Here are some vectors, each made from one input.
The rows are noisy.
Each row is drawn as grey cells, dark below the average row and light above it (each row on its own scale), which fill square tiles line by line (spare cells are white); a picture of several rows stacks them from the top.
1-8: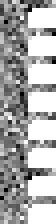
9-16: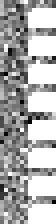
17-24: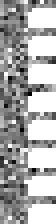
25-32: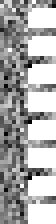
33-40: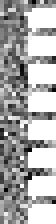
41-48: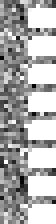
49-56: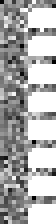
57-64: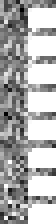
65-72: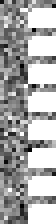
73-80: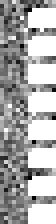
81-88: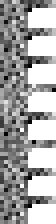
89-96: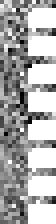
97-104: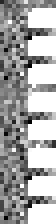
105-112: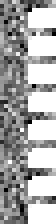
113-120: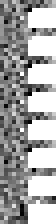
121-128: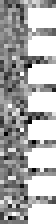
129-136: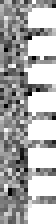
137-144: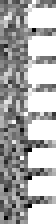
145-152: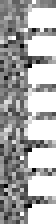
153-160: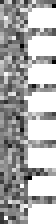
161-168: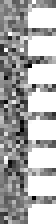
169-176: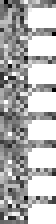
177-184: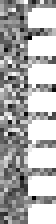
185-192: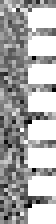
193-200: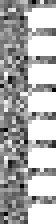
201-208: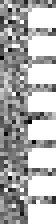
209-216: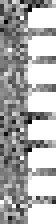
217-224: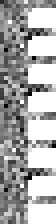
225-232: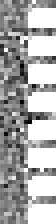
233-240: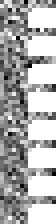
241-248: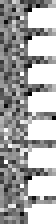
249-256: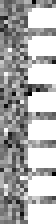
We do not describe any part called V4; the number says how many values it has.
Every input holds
either a node of an 18-node tree and a true/false value, or a value of V4.
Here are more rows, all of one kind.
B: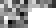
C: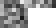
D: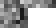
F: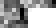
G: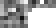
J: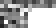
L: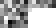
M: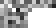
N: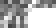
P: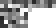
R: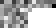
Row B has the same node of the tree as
D, F and L.
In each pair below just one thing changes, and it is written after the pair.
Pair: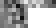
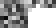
the node of the tree
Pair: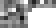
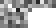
the true/false value
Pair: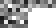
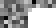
the true/false value
